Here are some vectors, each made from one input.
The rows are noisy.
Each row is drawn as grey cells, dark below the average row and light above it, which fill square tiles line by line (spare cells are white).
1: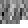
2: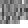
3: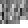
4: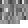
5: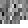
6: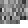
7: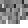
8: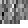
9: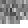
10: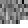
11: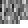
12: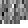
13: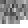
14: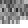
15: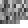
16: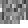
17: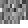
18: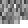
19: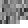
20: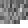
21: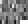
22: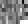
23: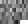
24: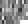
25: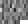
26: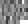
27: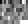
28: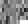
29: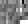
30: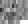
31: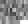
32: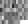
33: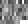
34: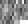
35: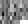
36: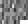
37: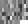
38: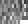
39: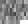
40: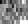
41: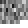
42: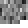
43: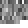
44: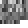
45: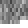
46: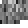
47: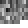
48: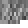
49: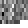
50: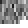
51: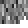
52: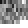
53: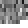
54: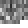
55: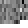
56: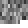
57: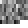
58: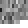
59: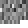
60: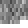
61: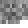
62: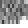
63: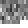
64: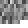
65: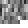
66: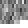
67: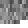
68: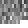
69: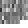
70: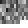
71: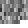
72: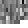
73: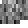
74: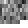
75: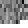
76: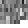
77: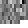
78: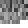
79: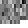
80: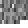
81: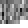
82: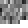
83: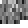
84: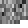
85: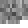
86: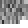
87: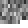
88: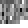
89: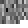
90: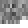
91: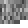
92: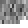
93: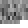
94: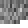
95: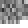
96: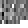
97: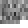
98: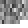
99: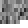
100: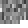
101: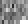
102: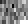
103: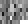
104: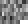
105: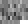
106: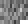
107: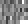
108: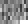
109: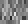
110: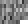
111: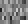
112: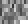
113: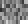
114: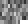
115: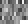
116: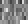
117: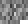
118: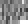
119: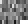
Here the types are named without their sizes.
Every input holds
a point on a circle and a node of a tree, together with either a point on a circle, or a fixed value.
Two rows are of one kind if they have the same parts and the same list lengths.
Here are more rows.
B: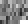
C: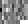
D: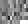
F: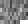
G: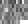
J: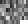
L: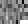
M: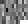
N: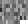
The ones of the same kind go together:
B, C, D, L, M, N
F, G, J

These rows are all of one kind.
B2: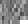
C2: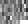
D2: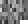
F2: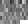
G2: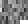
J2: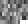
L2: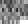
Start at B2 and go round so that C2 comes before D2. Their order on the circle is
B2, L2, C2, F2, J2, D2, G2.
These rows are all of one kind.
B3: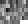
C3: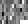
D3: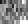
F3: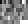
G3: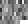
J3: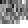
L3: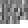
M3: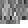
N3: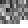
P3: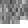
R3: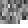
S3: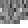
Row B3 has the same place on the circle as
M3 and R3.
